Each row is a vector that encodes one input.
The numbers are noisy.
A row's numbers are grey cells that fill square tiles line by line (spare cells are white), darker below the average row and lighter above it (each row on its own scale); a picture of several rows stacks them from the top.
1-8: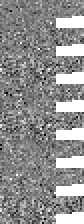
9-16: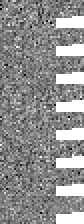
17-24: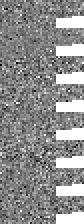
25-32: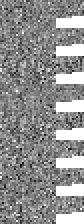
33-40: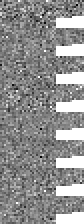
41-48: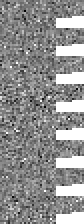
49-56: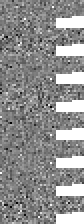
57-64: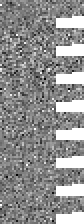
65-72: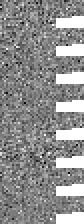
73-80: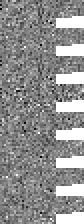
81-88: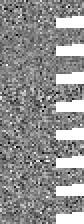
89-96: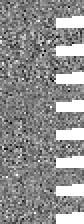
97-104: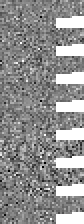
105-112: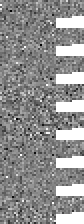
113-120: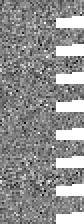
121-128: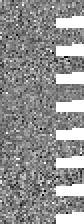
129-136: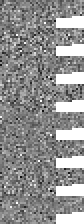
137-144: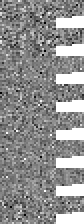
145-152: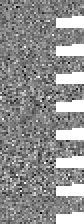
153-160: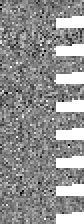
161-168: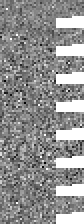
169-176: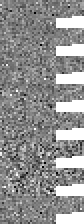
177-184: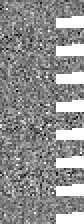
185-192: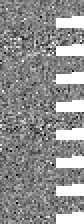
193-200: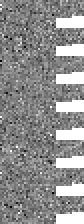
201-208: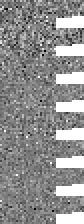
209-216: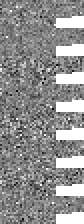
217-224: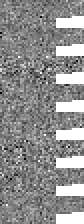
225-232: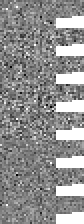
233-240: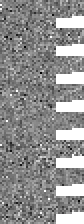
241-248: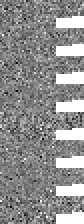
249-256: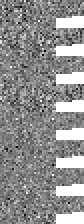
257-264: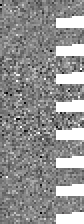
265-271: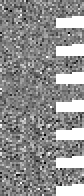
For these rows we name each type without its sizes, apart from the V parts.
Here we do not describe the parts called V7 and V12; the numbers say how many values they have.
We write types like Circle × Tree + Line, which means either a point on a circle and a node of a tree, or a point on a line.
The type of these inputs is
(Bool × Circle + V12) × V7 + Line.
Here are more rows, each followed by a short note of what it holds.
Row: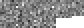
a value of V7 and a value of V12
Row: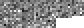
a value of V7 and a value of V12
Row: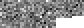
a point on a line
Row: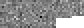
a value of V7 and a value of V12
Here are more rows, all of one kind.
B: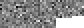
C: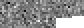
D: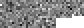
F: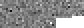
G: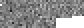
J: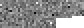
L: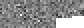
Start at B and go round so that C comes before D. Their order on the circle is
B, G, L, J, C, D, F.
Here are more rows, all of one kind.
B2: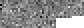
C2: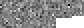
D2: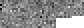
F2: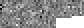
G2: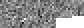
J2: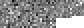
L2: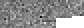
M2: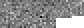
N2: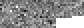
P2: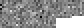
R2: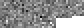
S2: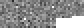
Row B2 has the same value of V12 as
D2, L2, M2 and N2.
